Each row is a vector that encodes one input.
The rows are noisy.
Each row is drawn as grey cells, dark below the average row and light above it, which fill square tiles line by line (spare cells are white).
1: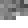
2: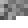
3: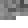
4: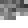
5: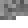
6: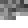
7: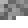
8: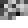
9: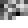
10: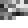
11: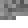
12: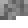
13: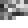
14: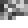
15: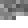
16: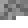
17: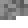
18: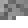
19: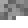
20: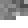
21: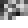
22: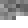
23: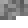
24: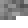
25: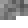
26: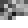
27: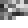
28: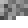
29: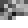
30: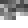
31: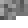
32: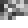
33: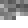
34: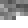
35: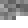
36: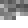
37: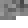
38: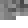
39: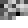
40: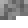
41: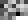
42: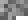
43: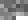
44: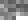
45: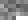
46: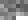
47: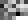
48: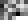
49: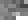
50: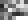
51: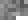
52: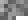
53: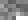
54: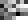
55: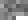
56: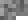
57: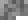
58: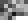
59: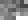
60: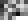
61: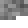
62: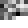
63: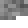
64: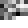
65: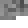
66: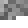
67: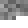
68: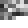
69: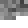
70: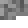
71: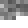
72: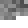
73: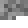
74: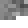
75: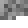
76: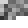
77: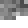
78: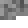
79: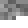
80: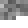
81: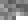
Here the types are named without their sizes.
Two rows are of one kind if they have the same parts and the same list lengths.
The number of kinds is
2.
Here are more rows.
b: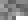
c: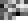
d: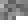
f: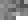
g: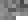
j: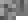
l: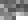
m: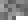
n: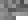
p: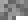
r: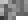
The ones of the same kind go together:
b, d, f, g, j, l, m, n, p, r
c

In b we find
a node of a tree and a true/false value.
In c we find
a point on a line.
